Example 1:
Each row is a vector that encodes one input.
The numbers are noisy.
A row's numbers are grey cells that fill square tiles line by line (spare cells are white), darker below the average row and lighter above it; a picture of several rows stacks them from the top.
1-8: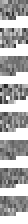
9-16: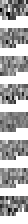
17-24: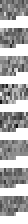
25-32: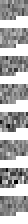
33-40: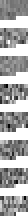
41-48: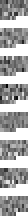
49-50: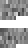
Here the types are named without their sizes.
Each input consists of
a point on a line and three true/false values.
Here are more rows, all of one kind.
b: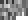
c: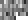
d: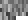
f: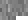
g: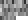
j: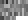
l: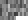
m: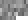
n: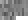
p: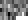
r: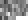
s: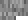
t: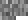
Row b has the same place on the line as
j, l, m and s.
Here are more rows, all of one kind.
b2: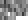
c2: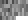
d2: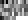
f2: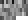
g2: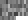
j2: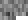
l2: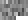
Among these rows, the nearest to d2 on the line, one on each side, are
f2 and g2.
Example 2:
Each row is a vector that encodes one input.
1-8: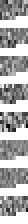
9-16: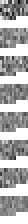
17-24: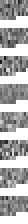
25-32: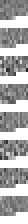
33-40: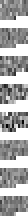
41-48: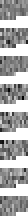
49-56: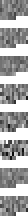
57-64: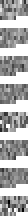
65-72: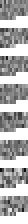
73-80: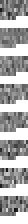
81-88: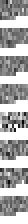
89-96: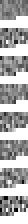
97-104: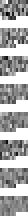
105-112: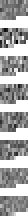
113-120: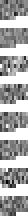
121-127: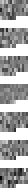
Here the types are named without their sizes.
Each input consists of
either a point on a line, or four true/false values.
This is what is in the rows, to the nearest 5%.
About 25% of them hold a point on a line. The rest hold four true/false values.
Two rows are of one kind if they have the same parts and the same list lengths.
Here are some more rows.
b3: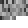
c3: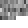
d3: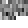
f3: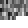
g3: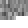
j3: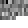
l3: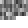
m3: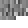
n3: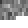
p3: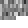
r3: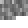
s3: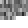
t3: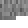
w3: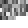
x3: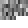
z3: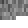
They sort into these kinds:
b3, f3, j3, m3, x3, z3
c3, d3, g3, l3, n3, p3, r3, s3, t3, w3

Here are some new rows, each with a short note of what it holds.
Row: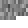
a point on a line
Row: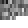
a point on a line
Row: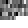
a point on a line
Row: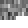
four true/false values
